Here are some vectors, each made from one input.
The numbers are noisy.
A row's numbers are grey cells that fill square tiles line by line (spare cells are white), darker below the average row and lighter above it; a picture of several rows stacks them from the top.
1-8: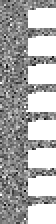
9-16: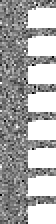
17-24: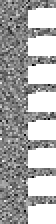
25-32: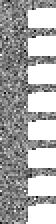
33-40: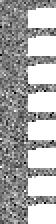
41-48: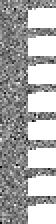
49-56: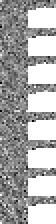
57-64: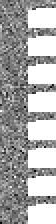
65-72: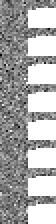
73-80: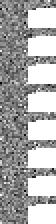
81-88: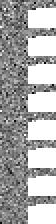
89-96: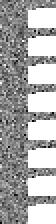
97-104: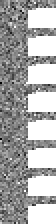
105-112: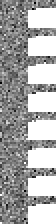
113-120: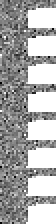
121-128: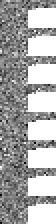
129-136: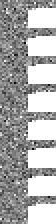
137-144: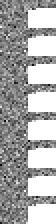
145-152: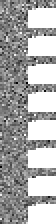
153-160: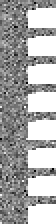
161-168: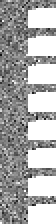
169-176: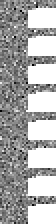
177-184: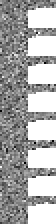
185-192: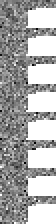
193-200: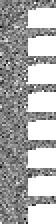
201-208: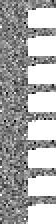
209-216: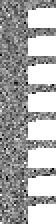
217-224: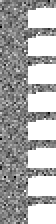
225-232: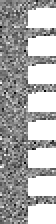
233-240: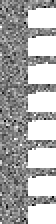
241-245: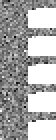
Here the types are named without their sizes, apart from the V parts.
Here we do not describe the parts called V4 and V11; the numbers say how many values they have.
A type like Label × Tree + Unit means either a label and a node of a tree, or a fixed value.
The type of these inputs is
(Bool × V4 + Unit) × Label × Line × V11.
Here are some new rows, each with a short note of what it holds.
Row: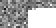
a label, a point on a line and a value of V11
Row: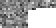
a label, a point on a line, a true/false value, a value of V4 and a value of V11
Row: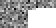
a label, a point on a line, a true/false value, a value of V4 and a value of V11
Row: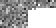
a label, a point on a line, a true/false value, a value of V4 and a value of V11
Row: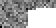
a label, a point on a line and a value of V11
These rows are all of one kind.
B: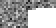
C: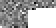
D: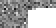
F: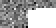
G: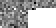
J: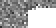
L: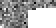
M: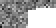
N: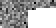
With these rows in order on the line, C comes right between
F and G.
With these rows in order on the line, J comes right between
D and M.
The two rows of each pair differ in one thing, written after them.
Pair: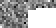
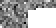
the value of V4
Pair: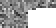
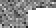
the place on the line
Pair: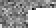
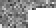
the true/false value
